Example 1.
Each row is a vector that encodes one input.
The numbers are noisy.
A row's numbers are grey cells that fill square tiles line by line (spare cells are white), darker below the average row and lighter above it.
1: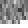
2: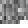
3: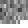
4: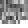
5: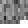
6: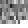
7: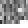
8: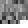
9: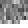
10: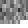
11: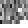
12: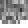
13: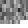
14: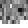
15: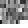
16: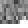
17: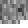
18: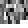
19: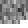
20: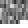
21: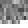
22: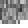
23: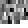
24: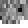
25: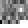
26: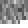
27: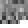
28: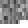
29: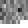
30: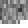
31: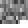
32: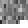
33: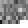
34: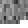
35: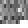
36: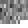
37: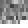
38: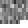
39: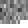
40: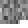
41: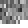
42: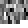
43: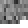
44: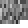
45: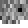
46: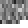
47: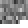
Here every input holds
a list of up to two points on a 4-point line.
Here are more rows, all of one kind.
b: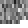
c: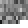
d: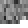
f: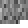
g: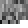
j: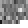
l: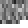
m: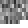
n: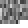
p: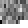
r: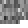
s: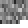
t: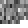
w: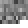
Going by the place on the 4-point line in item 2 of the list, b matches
l, m and s.
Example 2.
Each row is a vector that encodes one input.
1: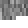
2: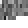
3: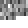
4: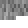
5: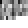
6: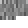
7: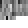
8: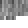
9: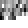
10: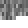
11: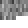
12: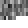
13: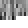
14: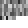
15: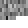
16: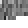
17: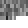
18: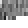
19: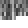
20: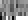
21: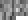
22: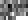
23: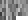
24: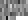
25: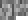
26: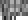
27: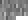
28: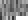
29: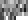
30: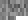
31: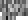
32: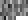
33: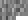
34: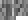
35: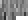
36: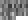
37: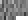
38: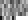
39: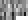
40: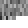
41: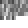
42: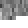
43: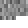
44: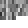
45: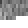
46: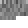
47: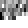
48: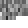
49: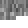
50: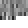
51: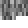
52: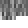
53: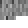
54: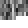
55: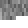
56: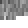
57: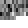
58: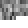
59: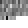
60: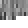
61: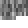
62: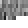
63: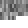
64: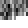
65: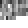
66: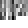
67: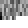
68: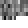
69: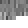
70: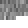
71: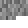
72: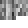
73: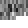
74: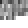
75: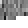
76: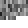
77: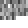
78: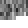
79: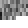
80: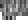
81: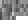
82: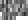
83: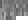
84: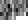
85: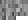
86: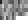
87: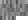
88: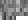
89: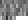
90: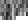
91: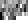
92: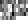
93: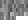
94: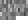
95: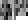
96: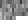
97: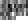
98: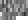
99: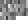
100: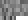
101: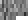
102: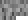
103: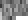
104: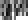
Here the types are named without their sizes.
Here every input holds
a list of points on a line.
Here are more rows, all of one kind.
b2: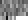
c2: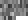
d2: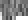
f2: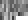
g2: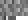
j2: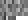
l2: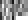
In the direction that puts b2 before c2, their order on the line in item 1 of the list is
b2, l2, f2, d2, c2, g2, j2.
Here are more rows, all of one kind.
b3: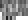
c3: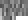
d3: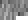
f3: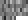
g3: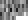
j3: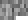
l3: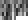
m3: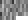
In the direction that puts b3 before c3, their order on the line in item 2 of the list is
b3, m3, l3, c3, d3, j3, g3, f3.
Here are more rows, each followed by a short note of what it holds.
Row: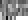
a list of two items
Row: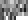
the empty list
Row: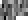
a list of one item
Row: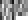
a list of two items
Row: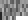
a list of one item
